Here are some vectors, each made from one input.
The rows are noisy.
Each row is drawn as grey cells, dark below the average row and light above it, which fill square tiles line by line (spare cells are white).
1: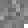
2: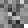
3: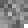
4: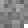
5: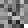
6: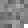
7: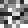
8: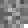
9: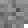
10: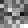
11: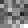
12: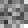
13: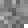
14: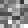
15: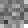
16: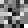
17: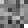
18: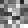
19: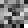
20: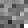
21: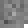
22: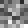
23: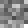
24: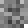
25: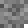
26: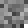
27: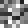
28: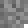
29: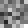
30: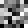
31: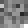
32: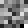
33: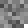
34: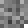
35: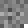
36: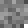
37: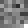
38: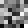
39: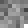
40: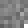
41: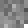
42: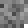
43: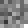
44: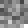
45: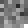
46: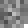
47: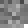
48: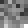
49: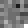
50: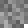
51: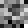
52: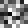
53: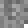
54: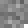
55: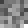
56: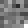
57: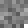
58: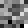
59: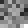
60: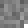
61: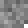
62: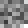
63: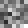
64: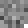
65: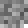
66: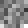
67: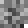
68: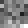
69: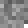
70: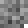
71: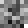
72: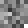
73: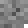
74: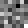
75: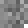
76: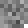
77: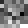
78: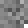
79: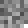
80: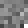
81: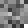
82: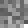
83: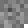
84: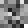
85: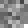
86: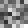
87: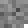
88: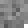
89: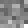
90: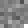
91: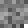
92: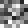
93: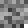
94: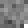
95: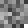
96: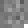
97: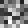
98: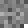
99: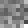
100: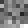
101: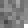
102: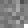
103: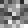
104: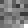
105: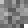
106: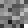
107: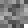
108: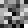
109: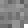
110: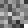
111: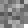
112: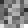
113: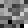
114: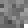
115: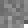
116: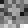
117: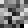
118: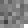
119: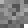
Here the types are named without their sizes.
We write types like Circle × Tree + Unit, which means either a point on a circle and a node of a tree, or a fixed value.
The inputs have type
(Bool × Bool × Bool × Bool + Unit) × Line × Line × Line.
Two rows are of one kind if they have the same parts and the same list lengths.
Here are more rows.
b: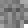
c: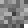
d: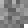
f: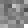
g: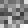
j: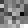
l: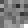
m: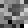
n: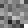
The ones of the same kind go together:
b, c, d, f, g, m, n
j, l

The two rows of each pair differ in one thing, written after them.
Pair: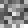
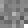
the place on one of the three lines
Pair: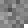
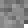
one of the four true/false values
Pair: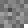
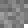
the place on one of the three lines
